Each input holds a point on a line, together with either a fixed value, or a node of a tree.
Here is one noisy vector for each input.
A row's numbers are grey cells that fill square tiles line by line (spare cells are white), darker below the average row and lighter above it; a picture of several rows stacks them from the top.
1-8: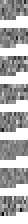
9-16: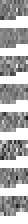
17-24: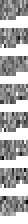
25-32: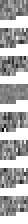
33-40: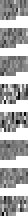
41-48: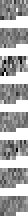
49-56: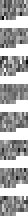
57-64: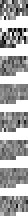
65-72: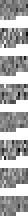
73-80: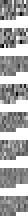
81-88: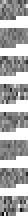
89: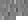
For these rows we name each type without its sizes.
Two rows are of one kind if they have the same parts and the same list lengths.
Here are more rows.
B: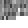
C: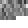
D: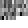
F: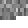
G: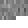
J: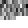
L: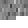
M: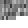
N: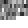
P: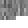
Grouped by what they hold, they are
B, C, F, G, L, M, N
D, J, P

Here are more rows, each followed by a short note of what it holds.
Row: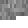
a point on a line
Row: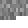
a point on a line
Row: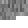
a point on a line and a node of a tree
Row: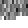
a point on a line
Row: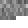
a point on a line
